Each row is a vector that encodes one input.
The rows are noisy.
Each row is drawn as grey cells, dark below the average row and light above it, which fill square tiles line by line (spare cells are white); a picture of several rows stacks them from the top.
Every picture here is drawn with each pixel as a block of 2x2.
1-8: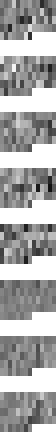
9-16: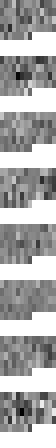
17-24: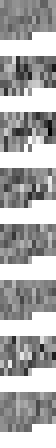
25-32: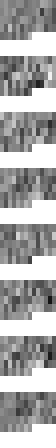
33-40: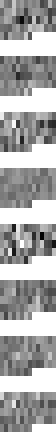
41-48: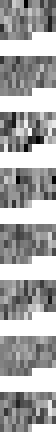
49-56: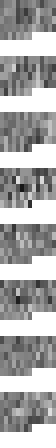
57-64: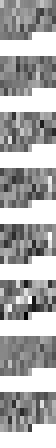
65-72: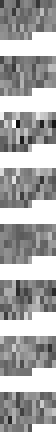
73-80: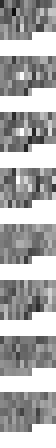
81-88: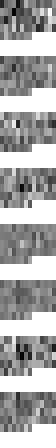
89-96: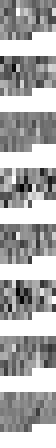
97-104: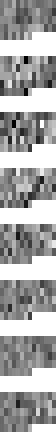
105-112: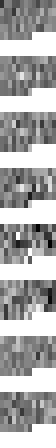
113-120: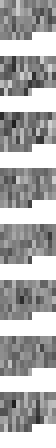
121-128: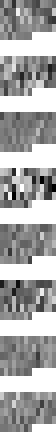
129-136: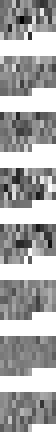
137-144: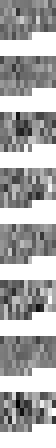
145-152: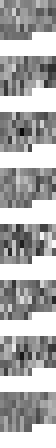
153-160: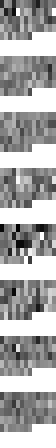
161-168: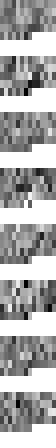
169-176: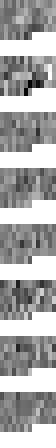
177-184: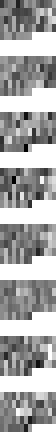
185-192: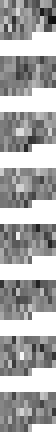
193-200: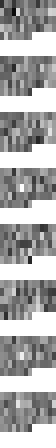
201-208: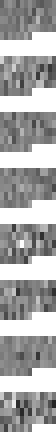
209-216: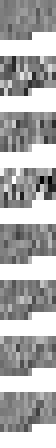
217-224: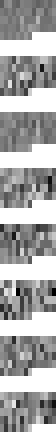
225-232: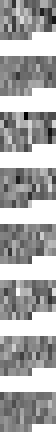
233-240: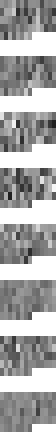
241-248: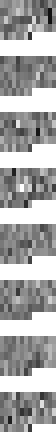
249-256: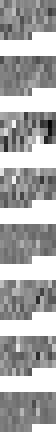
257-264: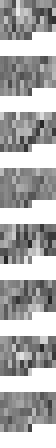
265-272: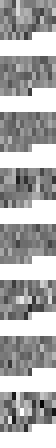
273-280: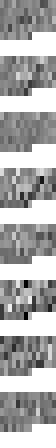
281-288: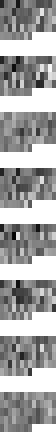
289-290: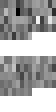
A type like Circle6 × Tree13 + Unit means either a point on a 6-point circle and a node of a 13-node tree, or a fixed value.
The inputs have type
Bool × Circle9 + Unit.
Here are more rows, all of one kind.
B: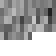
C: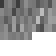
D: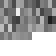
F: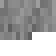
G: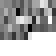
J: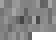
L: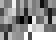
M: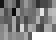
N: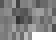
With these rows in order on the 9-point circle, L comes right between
F and J.
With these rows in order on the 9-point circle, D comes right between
J and N.
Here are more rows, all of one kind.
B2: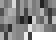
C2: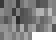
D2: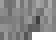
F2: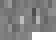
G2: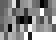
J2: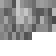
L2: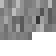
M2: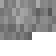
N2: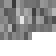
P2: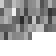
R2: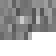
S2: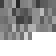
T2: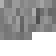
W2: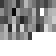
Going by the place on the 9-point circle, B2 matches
F2, G2 and N2.
